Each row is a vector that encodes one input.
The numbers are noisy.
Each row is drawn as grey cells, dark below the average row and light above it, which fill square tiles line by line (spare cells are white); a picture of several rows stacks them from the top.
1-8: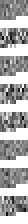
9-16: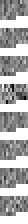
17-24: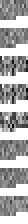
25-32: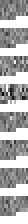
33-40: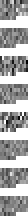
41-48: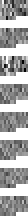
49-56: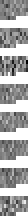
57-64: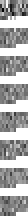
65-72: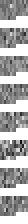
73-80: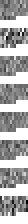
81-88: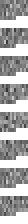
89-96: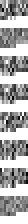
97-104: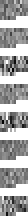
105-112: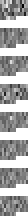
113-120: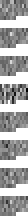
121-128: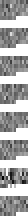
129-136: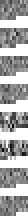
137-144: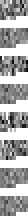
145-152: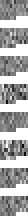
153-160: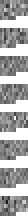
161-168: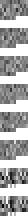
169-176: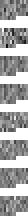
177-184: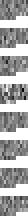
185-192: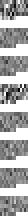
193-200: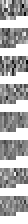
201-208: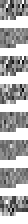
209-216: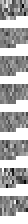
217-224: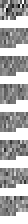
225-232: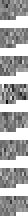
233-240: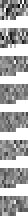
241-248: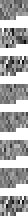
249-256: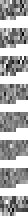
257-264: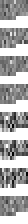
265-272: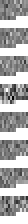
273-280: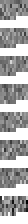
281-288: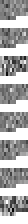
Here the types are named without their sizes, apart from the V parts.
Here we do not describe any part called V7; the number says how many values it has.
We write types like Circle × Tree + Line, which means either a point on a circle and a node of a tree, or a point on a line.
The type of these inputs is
Bool × (Line + V7) + Label.
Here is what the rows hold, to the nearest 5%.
About 25% of them hold a label. The rest hold a true/false value, together with either a point on a line, or a value of V7.
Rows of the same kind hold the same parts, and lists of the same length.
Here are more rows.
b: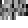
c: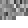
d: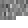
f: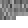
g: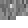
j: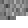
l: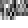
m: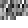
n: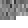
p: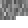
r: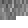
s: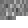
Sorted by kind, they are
b, l, m
c, f, n, p
d, g, j, r, s

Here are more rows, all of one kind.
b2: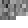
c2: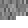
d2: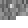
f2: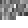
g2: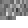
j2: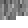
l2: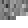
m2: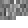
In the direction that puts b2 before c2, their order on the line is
b2, l2, g2, m2, d2, c2, f2, j2.
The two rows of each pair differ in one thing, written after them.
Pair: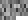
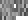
the true/false value
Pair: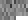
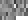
the true/false value
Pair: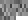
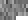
the value of V7
